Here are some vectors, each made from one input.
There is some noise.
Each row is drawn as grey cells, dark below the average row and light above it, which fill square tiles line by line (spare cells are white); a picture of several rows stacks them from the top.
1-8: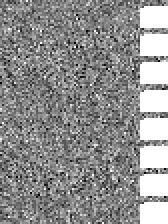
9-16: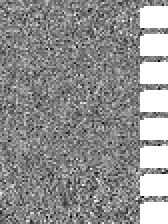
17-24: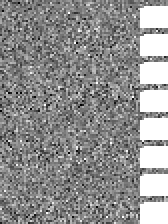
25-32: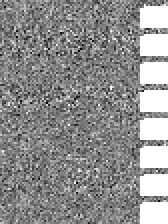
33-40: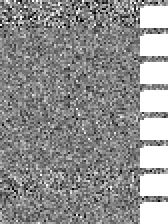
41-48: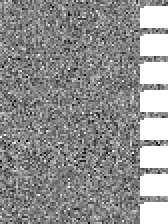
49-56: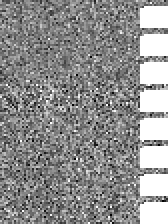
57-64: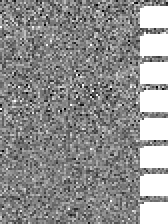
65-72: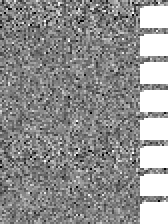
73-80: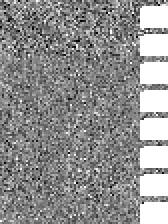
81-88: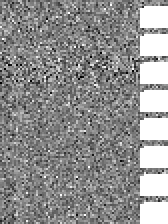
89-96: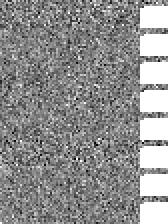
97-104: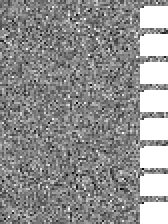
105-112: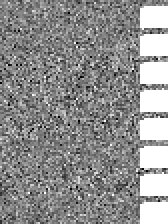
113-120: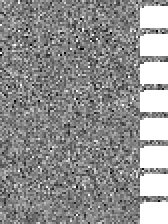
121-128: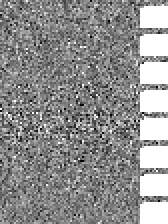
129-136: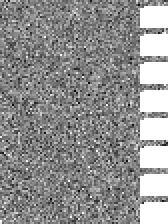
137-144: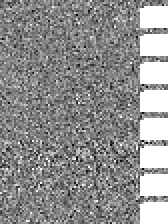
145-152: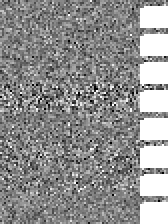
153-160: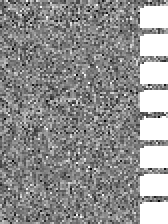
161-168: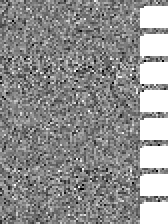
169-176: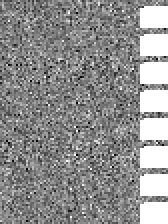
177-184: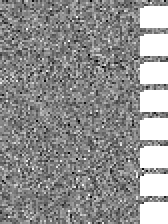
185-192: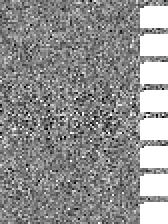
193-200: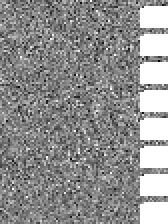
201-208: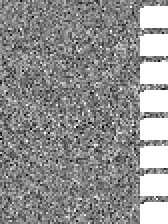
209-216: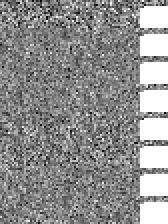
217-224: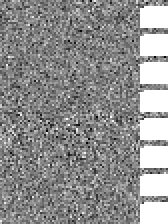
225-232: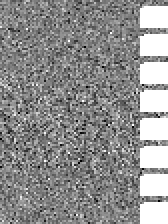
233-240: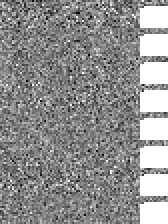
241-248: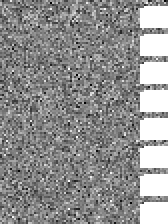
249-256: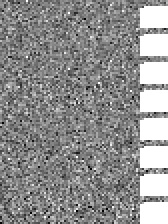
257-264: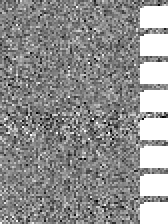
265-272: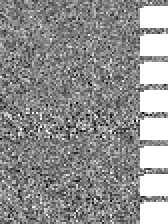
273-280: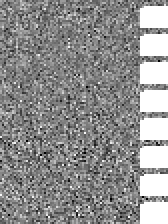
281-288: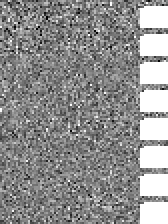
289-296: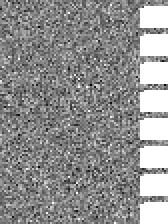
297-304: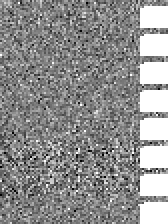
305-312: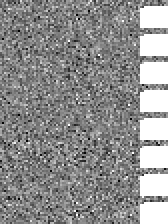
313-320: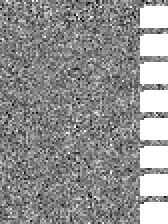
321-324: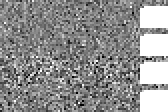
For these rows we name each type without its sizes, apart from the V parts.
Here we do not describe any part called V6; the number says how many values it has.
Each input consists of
a value of V6, together with a list of points on a circle.
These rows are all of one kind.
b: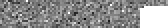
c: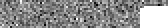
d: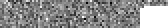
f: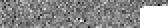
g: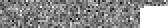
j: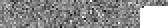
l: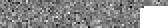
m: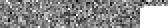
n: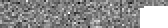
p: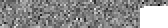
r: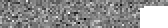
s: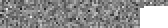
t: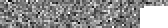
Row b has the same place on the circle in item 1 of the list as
d, j and p.
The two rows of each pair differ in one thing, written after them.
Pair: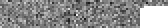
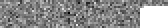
the place on the circle in item 1 of the list
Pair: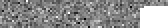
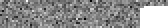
the value of V6
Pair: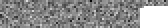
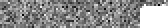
the value of V6
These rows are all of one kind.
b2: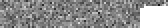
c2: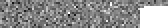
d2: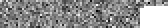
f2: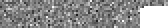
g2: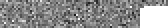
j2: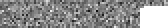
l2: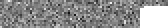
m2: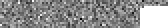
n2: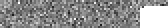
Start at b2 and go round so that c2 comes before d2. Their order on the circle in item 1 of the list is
b2, j2, n2, l2, g2, m2, c2, d2, f2.
